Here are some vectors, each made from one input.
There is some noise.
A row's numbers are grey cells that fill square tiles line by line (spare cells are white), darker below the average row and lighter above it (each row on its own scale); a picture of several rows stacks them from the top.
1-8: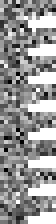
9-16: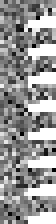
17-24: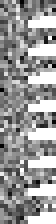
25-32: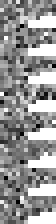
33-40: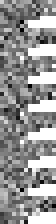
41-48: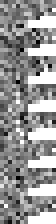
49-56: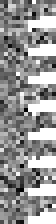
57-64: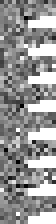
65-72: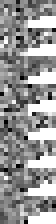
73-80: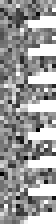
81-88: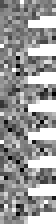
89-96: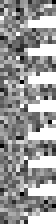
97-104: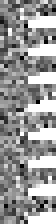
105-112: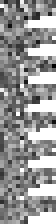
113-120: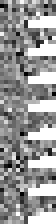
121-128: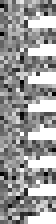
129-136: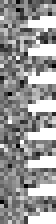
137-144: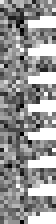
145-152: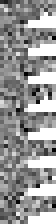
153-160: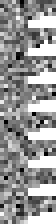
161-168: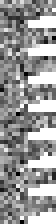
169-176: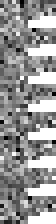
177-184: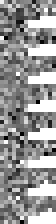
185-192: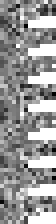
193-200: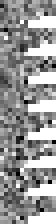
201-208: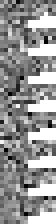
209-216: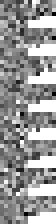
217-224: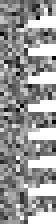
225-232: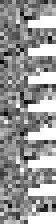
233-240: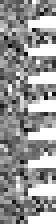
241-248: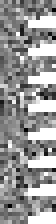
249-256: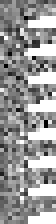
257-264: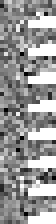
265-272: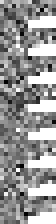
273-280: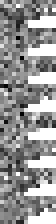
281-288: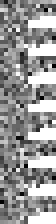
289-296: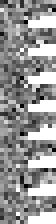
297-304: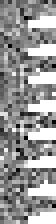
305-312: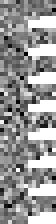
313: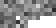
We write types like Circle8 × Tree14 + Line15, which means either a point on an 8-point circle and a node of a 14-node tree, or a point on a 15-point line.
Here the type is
Bool × Label11.
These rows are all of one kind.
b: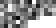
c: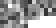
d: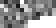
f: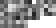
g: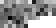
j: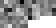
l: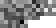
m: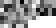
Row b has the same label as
c and f.
